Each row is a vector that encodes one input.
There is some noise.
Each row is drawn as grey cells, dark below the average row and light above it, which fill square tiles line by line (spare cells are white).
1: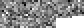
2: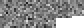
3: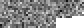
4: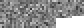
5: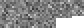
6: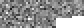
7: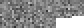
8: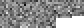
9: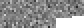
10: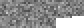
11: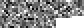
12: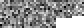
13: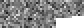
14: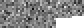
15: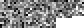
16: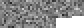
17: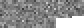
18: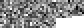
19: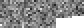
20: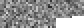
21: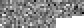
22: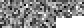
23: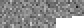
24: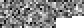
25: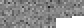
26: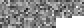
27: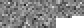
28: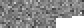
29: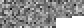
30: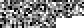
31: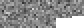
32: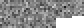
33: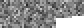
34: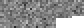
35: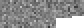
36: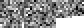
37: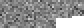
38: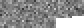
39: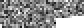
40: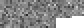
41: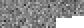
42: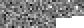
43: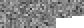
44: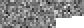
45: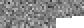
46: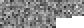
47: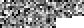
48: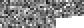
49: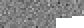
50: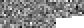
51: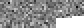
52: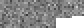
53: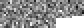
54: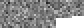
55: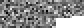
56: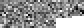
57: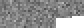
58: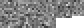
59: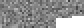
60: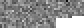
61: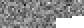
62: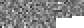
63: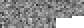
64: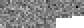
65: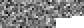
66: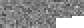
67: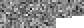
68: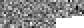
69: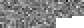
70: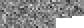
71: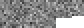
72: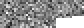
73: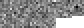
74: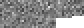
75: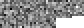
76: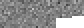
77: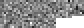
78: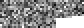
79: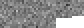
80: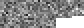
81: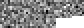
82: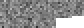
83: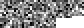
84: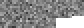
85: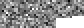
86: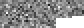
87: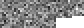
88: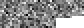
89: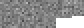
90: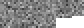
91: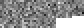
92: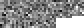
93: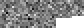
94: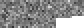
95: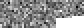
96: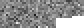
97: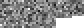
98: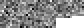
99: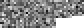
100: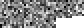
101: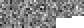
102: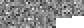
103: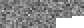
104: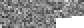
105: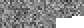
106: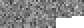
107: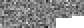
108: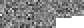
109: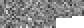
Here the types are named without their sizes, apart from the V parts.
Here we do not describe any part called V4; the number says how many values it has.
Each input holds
a point on a line and a value of V4, together with either a point on a circle and a true/false value, or a point on a line.
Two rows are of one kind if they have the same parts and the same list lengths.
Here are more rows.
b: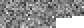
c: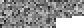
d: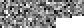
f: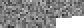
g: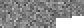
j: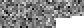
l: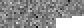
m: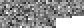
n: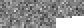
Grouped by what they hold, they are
b, c, d, f, g, m, n
j, l

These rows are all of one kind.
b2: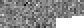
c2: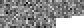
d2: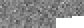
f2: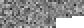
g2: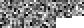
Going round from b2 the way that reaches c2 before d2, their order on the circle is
b2, g2, c2, f2, d2.
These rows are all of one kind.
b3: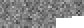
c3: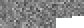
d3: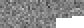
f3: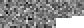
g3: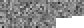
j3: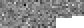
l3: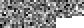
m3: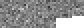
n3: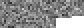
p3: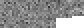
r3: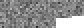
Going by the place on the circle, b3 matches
d3, j3 and m3.
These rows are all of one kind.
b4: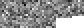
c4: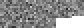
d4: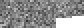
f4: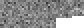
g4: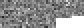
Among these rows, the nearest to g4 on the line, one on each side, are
b4 and f4.
